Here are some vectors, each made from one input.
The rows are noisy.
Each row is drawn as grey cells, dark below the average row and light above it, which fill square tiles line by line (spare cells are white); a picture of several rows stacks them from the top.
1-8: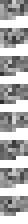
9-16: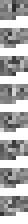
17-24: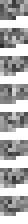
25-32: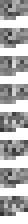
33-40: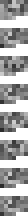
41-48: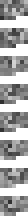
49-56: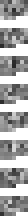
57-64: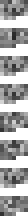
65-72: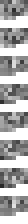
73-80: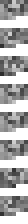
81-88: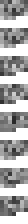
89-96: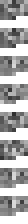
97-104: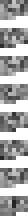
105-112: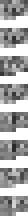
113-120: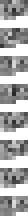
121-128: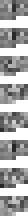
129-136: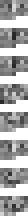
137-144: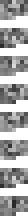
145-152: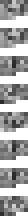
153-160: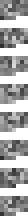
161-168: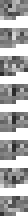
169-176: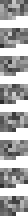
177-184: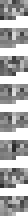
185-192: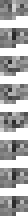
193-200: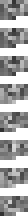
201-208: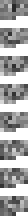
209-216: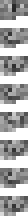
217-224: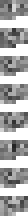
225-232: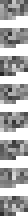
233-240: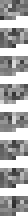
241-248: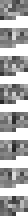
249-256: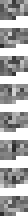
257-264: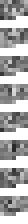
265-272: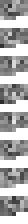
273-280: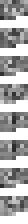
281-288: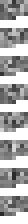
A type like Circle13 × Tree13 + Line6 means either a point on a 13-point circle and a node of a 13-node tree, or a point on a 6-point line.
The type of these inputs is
Bool × Bool × Bool.
